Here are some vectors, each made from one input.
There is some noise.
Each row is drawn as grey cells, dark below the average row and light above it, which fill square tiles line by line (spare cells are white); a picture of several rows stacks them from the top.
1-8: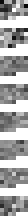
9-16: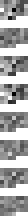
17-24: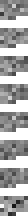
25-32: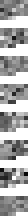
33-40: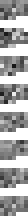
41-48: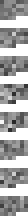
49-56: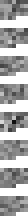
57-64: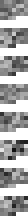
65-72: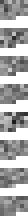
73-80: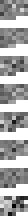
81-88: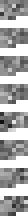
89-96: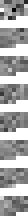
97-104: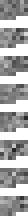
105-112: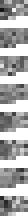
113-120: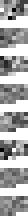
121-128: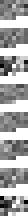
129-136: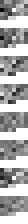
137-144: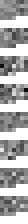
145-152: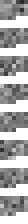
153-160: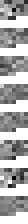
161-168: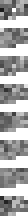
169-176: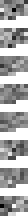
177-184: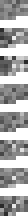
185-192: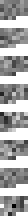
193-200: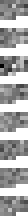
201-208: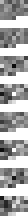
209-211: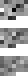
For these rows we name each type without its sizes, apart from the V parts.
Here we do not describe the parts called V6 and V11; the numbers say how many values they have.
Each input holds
either a point on a line, a true/false value and a value of V6, or a value of V11.
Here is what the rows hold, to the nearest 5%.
About 55% of them hold a point on a line, a true/false value and a value of V6. The rest hold a value of V11.
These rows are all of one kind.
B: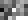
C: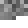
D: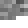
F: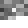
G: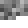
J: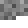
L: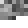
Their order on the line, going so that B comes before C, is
B, F, L, J, D, C, G.
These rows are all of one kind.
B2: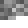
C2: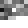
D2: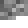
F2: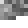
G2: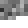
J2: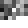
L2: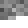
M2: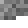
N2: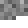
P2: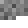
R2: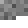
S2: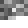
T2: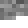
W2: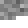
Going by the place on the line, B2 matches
L2, P2 and R2.
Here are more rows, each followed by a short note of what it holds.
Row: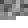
a value of V11
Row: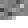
a point on a line, a true/false value and a value of V6
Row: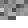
a value of V11
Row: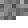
a point on a line, a true/false value and a value of V6
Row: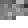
a value of V11
